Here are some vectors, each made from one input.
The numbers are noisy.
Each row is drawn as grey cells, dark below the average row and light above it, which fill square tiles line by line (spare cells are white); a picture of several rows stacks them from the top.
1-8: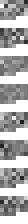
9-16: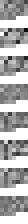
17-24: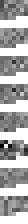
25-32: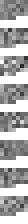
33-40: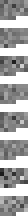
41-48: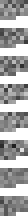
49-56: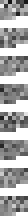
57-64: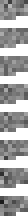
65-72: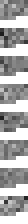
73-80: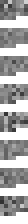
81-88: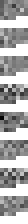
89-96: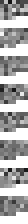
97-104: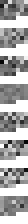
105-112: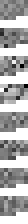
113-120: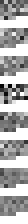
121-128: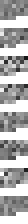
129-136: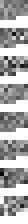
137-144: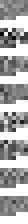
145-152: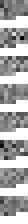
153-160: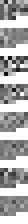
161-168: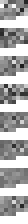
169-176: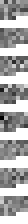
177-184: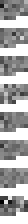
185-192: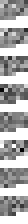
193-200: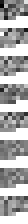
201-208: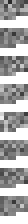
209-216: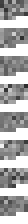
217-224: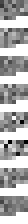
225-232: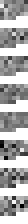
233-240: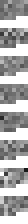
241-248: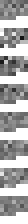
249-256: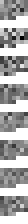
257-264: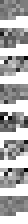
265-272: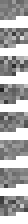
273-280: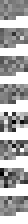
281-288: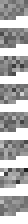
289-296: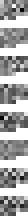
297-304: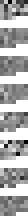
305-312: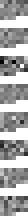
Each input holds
three true/false values.
